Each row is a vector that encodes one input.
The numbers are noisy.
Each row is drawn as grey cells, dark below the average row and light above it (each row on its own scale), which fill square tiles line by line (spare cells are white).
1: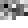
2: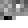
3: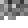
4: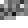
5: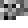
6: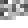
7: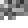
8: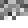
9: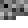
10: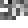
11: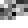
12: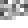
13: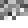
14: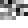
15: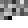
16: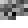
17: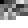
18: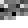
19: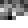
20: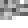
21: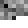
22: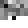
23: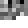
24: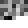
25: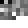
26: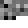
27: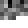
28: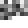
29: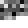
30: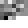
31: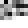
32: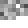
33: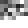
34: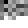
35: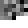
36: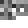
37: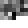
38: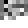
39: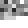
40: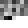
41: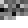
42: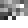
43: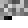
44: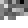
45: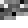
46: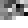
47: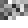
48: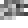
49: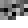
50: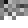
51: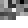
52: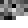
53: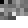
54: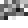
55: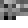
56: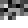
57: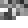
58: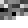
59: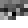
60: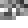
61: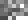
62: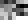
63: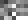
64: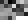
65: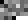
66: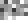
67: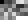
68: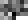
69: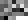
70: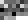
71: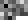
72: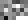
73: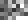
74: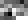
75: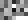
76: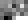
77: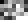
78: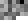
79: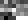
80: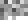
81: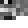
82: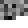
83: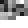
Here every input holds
one of 5 labels, together with either a fixed value, or three true/false values.
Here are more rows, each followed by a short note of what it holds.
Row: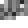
one of 5 labels
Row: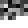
one of 5 labels
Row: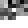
one of 5 labels
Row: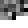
one of 5 labels
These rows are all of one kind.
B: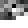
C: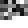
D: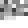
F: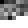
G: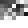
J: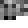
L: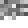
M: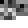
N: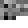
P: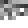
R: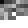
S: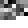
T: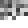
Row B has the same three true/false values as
J, N and S.
